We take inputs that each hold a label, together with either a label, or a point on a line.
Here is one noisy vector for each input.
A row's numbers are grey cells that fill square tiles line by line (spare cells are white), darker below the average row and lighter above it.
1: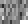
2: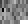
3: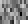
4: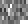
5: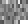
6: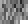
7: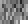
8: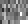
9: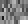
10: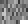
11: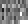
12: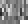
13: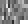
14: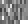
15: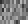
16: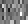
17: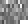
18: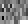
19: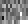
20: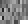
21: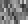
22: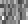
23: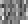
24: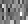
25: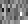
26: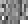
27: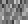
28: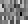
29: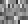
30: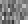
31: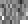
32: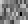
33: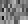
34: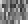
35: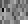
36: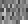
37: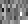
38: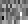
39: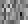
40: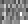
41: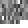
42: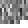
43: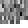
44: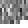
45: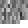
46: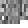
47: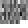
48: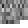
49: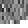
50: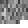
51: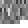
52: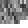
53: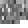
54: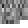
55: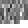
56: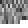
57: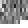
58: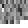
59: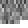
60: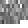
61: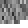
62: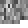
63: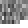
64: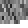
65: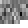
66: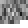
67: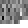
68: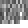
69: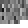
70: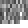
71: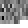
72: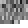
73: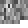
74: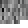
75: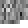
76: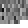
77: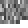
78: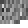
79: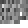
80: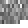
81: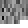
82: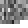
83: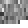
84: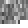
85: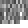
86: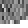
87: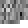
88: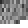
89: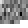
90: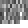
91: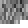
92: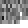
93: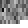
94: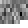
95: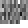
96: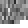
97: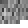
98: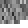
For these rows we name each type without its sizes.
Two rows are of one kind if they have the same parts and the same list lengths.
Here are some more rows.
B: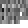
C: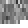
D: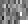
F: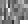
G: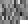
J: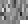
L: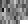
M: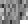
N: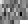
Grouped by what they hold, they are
B, D, L
C, F, G, J, M, N

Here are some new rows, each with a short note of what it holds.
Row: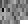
a label and a point on a line
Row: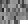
a label and a point on a line
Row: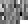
two labels
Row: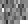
two labels
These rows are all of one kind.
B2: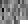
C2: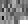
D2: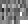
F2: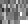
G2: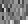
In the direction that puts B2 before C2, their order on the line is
B2, C2, G2, D2, F2.
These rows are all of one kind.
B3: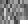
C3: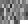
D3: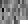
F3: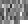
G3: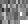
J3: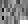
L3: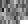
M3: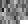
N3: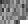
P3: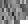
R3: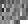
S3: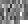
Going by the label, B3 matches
C3, F3 and S3.
